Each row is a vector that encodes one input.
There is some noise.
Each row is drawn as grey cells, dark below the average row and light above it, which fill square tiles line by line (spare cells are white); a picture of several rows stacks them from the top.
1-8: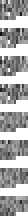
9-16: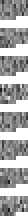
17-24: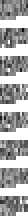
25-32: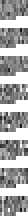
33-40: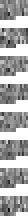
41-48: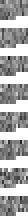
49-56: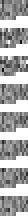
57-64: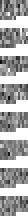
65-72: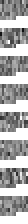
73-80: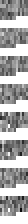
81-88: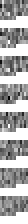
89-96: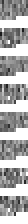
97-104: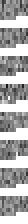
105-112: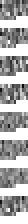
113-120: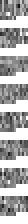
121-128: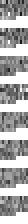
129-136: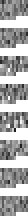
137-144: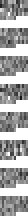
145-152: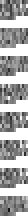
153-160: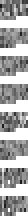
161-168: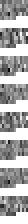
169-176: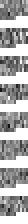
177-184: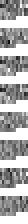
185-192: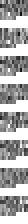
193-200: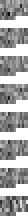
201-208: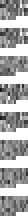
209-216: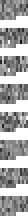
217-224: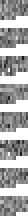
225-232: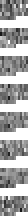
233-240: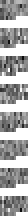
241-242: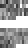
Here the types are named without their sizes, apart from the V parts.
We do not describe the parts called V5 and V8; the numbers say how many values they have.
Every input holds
a node of a tree, together with either a point on a line, a value of V5 and a value of V8, or a node of a tree.
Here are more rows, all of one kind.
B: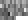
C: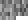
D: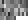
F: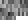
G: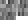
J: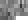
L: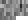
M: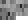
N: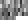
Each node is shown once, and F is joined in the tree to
D and G.
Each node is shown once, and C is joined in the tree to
L.
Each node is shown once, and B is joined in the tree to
J and N.
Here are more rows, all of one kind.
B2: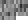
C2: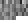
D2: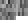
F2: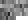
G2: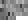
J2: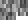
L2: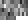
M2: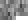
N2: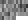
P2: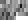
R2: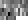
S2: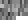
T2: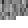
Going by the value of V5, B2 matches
F2, N2 and R2.
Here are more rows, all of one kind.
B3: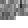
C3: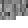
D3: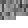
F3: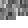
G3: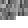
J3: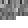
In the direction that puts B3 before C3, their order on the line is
D3, B3, F3, G3, C3, J3.
